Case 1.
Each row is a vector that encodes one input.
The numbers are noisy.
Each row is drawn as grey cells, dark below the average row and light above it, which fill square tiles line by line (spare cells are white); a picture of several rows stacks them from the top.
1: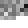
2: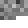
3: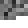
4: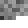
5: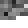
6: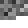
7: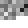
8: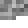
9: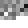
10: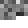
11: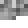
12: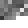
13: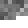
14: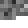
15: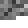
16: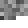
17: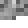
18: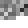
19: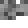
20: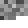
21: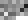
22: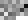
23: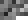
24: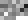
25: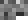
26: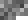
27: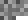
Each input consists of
a point on a 6-point line.
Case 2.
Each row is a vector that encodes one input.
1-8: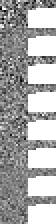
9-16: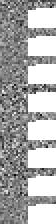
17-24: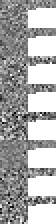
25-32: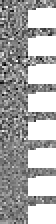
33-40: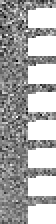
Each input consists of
a point on a 6-point line.
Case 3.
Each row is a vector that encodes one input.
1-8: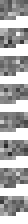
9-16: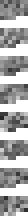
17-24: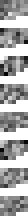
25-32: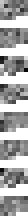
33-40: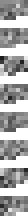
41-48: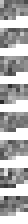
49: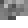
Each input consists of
a point on a 10-point circle.
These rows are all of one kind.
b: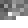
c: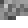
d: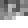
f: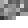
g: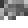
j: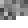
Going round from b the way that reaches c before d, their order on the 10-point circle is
b, j, c, g, f, d.
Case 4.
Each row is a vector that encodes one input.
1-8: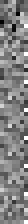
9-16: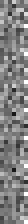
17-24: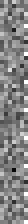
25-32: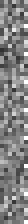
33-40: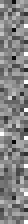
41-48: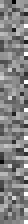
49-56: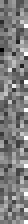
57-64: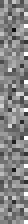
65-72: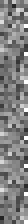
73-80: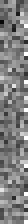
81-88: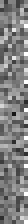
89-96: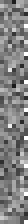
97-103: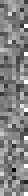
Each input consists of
one of 4 labels.
